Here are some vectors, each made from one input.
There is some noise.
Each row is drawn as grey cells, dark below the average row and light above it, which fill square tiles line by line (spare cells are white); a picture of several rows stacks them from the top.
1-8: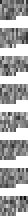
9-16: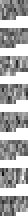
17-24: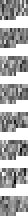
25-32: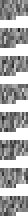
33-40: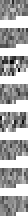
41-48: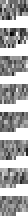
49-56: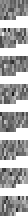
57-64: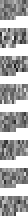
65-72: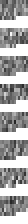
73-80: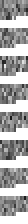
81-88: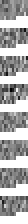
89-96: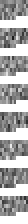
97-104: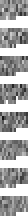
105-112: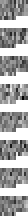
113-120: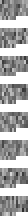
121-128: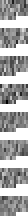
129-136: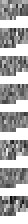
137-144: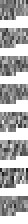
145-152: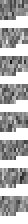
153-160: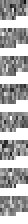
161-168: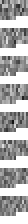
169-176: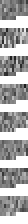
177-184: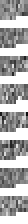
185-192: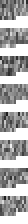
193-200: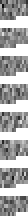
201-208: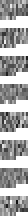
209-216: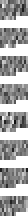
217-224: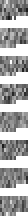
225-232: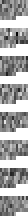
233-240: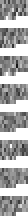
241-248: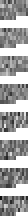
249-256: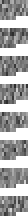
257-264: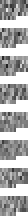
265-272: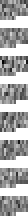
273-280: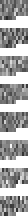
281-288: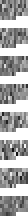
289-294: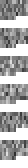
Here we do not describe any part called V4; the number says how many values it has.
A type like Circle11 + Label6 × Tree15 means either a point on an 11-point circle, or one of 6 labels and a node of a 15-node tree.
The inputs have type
Bool × Line8 + Line7 × V4 + List3(Line5).
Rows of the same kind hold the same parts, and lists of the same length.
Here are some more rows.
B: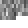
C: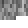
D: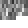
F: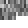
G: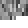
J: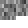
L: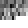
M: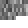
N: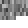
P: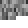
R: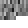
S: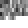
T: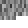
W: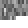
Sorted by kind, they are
B, D
C, F, N, T
G, S
J
L, M
P, R, W

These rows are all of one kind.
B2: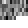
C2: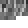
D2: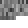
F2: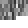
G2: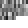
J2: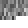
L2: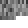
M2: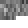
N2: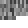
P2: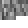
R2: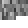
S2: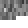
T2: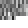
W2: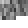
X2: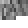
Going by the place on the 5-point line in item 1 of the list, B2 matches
F2, G2, N2 and T2.
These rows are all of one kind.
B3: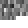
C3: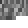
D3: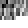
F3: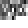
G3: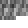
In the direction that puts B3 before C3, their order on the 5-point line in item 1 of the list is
F3, B3, C3, G3, D3.
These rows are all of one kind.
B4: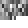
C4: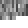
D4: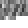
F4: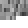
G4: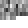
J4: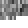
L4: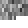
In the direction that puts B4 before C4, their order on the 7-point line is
L4, B4, F4, G4, C4, D4, J4.
